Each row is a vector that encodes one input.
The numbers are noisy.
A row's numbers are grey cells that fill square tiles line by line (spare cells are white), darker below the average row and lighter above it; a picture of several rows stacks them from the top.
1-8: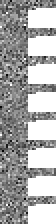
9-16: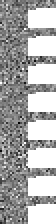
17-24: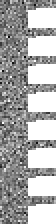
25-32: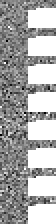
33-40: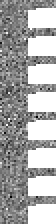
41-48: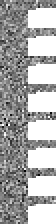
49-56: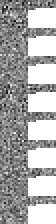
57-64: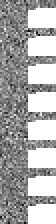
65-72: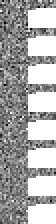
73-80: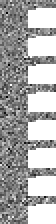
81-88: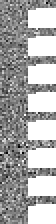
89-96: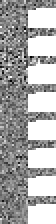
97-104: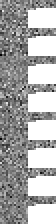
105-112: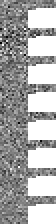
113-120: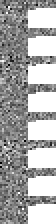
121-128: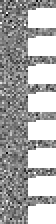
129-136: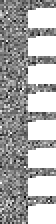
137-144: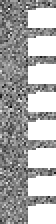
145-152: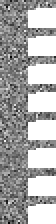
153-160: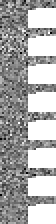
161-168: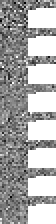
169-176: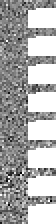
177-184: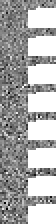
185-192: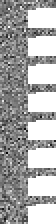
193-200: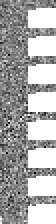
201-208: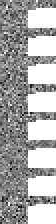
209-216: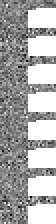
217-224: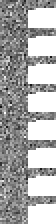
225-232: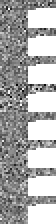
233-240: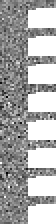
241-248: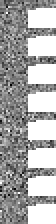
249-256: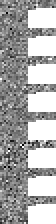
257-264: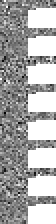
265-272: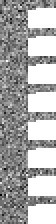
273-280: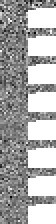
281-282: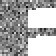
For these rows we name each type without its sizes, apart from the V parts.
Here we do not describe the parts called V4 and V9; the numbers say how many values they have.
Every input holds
a label, three true/false values, a value of V4 and a value of V9.
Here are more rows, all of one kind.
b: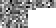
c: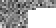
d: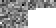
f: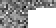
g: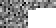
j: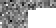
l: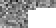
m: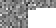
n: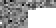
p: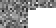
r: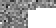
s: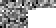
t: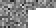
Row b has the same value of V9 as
f and l.
